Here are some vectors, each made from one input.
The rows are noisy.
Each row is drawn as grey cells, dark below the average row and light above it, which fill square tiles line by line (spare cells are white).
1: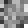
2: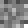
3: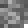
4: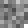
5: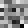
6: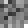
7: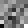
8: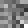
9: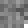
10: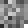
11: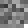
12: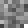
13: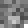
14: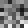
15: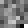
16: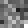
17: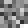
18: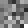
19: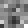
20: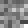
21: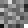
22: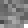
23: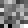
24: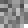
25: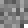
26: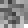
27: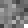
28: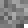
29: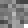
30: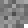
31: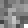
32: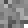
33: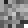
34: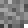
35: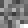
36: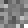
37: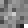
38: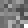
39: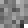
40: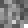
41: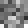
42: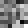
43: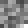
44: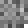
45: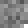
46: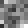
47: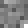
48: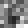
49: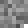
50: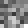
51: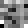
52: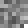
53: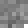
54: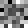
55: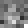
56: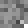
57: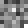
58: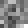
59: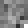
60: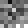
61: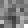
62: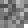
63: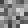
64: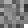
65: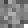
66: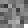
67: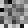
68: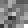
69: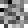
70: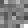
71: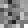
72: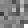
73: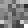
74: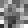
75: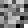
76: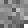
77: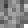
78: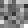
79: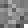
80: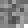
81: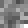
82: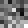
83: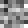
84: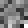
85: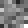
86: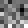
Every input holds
one of 5 labels.
